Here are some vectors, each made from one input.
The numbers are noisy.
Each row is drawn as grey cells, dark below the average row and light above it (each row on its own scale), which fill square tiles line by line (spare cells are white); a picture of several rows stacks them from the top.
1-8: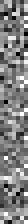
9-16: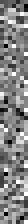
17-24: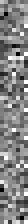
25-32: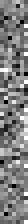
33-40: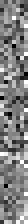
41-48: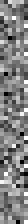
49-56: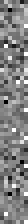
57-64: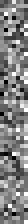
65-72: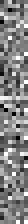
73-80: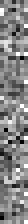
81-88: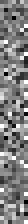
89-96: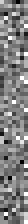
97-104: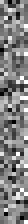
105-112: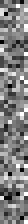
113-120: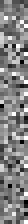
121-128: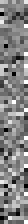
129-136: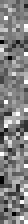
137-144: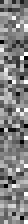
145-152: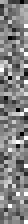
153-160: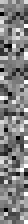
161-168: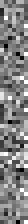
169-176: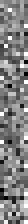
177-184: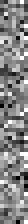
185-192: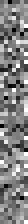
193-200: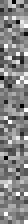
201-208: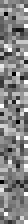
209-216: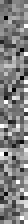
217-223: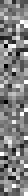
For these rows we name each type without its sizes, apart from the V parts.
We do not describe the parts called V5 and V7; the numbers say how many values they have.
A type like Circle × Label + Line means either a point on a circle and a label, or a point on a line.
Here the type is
Bool × Circle × V5 × V7 + Unit.
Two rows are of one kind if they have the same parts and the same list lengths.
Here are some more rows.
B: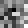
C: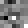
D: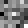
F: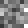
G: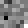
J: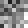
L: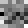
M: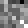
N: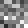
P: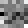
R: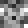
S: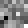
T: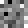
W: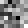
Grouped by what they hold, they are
B, C, D, F, G, J, M, N, R, S, T, W
L, P

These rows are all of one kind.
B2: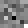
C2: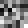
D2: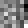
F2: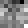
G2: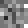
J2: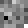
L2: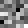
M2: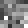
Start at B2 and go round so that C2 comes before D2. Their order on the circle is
B2, M2, C2, D2, J2, G2, L2, F2.
